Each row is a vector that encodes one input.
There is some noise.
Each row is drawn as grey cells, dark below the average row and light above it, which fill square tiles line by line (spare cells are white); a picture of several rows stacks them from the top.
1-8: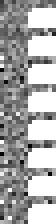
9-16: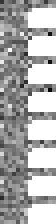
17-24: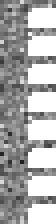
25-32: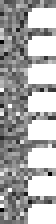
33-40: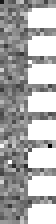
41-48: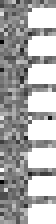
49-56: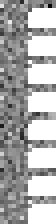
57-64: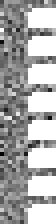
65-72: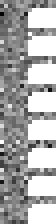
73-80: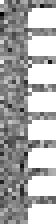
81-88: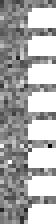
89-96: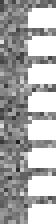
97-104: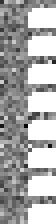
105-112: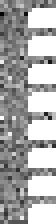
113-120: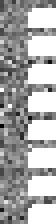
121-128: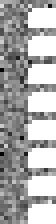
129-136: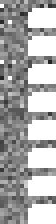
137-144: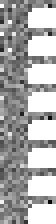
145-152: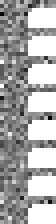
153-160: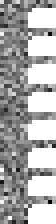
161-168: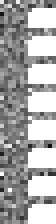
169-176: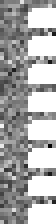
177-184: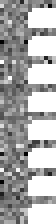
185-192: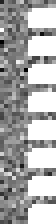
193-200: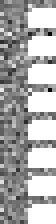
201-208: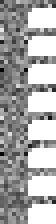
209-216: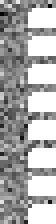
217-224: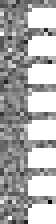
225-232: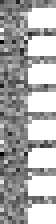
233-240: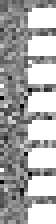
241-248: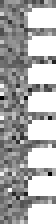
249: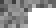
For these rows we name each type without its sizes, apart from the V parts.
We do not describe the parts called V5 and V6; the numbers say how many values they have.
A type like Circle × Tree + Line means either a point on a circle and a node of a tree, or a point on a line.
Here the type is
(Circle + Unit) × (Line + V5) + Tree × V6.
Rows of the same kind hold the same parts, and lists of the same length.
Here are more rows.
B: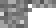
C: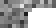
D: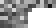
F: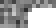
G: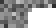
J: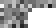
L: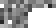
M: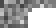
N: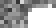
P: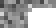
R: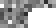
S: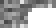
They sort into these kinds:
B, M, P
C, D
F, G, N, S
J
L, R

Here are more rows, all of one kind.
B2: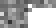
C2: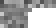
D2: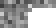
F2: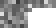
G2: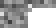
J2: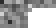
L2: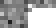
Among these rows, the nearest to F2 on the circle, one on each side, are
B2 and D2.
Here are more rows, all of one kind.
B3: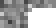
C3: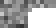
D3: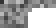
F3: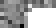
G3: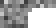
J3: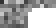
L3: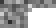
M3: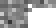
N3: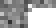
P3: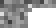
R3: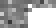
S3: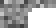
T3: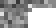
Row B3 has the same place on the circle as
G3 and S3.
